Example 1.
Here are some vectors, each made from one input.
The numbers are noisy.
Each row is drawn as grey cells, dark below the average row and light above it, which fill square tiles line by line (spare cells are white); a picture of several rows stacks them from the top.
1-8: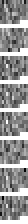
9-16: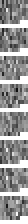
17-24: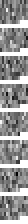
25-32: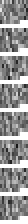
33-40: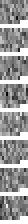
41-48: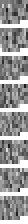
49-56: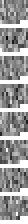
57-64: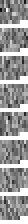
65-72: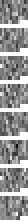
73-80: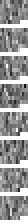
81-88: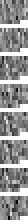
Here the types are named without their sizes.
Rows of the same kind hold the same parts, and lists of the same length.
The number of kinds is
2.
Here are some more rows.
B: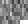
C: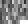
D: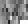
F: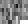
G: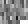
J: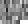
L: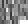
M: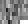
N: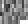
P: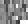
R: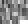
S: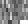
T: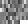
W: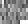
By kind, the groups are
B, D, F, G, J, M, N, P, S, T, W
C, L, R

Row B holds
a node of a tree.
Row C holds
a point on a line.
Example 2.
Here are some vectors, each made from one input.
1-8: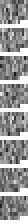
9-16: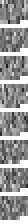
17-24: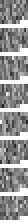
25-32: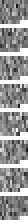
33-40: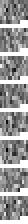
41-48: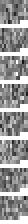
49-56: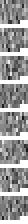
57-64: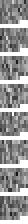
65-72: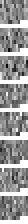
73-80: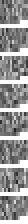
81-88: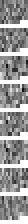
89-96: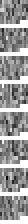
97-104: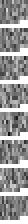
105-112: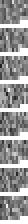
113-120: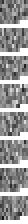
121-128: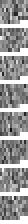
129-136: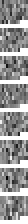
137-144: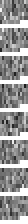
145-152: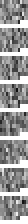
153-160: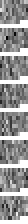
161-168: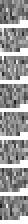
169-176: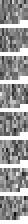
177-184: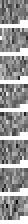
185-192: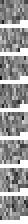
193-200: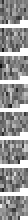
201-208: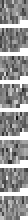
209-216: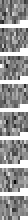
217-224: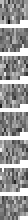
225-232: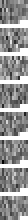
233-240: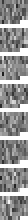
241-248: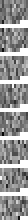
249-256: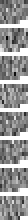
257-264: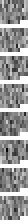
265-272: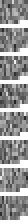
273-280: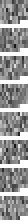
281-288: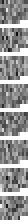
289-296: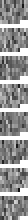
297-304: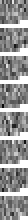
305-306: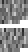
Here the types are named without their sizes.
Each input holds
either a point on a circle, or a node of a tree.
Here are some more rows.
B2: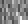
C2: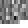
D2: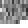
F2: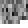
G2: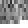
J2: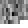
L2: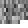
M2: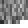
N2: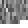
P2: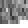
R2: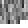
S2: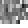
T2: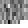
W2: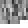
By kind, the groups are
B2, C2, G2, M2, N2, P2
D2, F2, J2, L2, R2, S2, T2, W2

